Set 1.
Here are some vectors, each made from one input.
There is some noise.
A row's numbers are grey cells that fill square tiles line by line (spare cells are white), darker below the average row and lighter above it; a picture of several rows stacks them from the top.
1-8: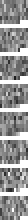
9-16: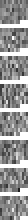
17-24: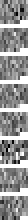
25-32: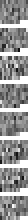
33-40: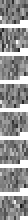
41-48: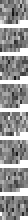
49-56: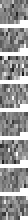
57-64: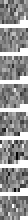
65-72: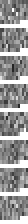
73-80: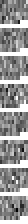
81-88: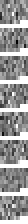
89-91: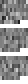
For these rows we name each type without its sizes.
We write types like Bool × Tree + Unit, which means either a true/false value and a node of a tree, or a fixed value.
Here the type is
Label.
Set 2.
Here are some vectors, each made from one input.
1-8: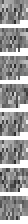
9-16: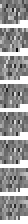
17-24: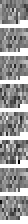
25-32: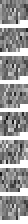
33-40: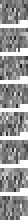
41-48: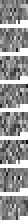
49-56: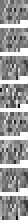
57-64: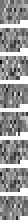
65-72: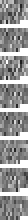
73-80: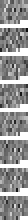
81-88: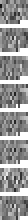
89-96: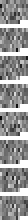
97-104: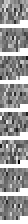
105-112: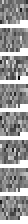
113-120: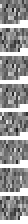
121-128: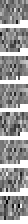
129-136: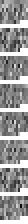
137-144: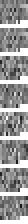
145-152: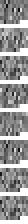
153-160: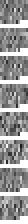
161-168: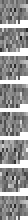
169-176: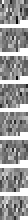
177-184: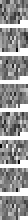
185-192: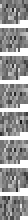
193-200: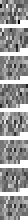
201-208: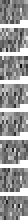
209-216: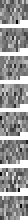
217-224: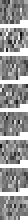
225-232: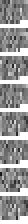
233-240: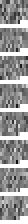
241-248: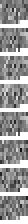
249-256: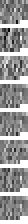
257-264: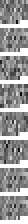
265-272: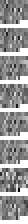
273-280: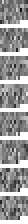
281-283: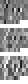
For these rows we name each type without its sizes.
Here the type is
Circle.
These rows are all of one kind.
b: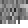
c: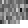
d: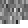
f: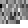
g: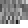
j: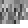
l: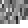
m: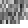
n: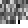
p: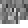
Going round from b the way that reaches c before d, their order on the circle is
b, c, l, p, d, g, f, n, m, j.
